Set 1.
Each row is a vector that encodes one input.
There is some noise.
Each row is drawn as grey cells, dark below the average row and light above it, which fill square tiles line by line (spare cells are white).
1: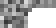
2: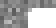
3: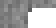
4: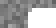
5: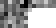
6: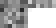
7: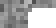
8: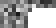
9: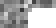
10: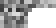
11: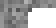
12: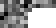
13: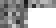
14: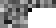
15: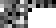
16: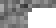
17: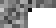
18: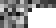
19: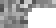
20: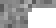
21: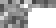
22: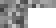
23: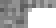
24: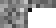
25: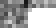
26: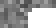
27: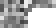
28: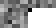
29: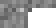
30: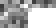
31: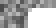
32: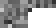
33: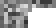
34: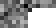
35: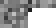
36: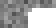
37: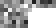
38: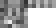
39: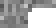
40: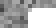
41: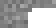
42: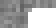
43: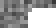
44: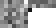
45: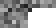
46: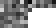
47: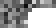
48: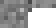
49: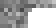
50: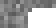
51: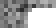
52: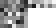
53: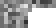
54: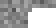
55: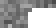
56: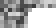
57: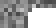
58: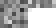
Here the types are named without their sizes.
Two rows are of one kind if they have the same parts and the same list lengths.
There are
2 kinds of row.
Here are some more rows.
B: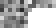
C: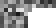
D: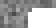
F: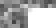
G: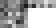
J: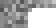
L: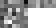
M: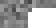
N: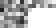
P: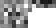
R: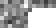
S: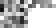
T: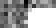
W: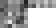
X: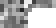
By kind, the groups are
B, C, D, G, J, L, M, N, P, S, W, X
F, R, T

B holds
a point on a line and three true/false values.
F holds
a point on a line.
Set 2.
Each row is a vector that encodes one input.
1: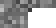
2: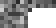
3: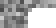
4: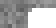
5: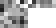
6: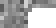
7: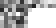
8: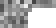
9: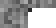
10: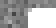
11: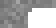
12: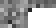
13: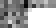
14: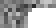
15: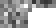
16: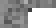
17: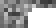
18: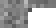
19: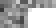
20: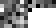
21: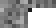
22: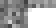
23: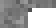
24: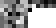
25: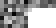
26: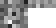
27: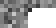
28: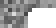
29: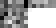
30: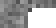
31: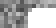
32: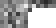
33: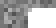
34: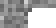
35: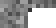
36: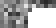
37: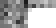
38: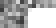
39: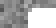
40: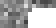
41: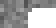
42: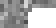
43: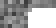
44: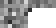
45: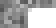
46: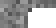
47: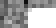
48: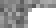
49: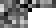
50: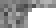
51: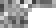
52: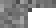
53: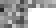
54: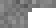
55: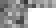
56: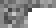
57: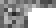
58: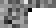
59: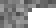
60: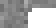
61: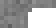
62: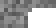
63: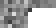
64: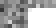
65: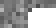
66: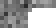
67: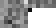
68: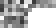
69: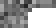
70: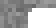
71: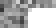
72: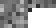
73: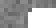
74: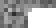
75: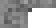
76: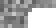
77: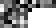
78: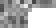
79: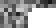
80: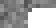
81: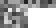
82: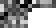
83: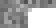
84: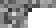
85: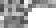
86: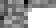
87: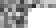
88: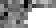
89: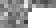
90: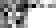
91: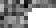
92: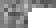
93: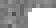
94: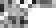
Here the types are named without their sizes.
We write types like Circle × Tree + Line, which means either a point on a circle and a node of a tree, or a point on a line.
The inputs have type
Bool × Bool × Bool × Line.
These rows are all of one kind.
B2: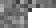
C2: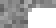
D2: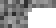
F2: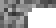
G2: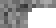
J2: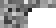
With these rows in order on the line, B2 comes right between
D2 and F2.
